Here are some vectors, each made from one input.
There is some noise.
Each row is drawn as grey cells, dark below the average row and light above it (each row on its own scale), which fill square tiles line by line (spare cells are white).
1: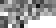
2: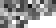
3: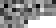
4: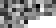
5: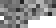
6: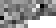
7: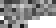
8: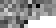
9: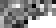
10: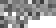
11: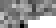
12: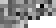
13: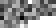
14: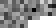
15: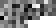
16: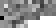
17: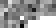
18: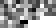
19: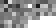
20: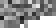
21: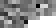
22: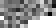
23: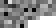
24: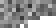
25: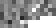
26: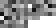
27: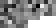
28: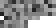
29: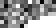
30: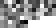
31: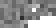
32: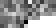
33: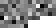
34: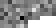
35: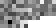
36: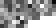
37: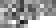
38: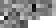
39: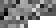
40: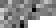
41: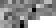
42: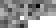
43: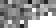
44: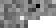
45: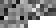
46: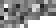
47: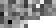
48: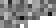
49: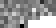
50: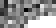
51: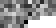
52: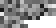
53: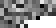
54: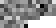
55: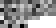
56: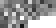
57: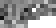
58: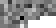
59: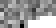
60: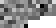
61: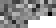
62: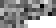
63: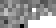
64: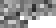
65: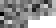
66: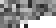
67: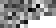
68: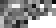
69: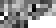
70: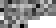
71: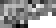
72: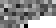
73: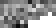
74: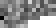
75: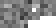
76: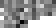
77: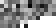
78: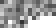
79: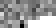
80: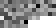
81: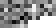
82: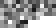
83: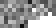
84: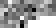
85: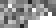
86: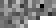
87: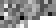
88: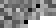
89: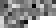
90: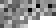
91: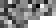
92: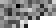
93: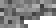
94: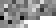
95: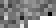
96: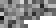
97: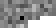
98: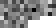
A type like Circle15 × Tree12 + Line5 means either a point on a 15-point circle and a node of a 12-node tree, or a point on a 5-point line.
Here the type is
Label10 × (Label10 + Tree8).
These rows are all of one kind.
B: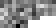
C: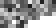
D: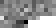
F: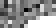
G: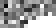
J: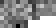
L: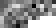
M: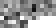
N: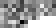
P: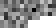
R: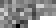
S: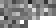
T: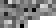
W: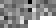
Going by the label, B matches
C, N and R.
